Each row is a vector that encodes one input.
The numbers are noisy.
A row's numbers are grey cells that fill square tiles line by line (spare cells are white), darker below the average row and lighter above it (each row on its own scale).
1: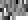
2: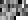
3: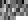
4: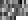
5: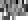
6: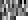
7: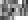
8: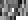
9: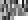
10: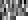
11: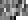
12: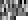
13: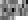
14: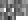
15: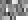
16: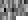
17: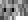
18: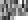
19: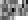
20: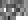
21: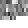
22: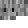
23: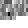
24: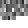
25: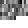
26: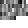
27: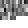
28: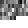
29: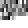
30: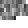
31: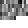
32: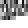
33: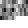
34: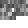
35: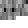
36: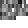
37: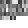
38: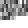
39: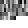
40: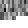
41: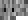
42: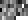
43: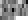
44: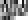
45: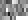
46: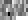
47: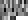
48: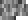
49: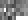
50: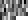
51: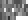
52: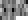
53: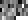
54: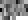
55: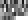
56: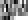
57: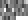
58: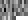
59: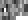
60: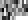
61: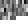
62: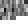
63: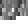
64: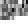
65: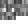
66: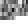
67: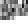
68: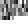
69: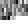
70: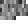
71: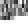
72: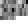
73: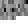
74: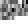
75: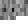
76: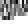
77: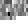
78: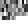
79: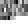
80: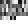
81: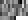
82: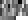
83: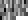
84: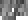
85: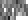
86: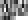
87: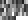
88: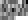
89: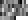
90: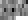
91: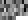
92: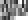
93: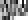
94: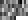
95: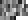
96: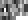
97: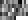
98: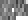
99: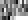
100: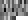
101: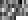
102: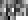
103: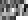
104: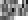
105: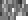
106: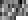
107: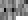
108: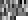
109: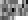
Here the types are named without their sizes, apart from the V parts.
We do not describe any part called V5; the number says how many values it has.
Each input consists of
a list of items, each a true/false value and a value of V5.
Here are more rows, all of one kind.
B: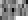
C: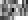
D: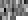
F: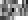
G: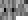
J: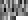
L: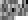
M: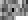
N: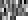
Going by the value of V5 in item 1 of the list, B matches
D, G and N.
